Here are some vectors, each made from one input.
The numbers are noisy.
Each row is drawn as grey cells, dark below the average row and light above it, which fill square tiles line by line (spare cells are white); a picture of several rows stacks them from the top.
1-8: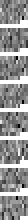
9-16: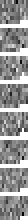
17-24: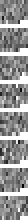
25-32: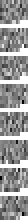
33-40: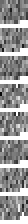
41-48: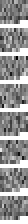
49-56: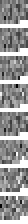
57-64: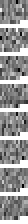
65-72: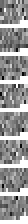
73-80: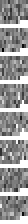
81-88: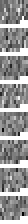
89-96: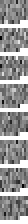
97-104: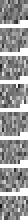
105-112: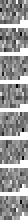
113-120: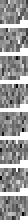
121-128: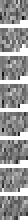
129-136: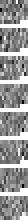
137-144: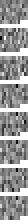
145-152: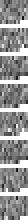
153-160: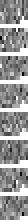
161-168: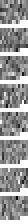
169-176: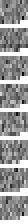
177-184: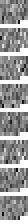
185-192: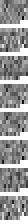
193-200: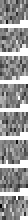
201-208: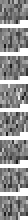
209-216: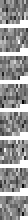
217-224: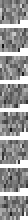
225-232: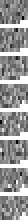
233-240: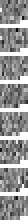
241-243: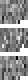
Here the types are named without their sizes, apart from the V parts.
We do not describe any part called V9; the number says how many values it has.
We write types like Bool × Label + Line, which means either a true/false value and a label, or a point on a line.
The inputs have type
(Bool × Bool × Bool + Circle) × V9 + Line.
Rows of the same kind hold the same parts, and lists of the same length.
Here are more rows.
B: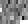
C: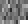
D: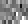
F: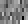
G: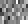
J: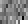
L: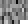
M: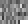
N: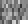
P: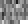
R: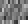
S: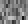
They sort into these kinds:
B, F, J, L, M, P, S
C, R
D, G, N

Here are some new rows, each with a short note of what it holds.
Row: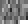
a point on a line
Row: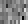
three true/false values and a value of V9
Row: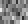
three true/false values and a value of V9
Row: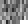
a point on a circle and a value of V9
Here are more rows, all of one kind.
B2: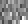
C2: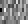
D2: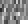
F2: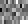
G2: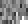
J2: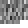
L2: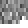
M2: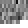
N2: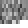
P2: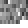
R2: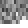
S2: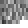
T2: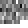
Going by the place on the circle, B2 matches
L2, R2 and S2.
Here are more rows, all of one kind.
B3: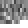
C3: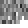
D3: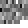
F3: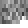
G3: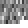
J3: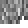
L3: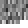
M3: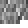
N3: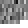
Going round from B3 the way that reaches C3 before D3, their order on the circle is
B3, F3, C3, D3, G3, J3, M3, L3, N3.
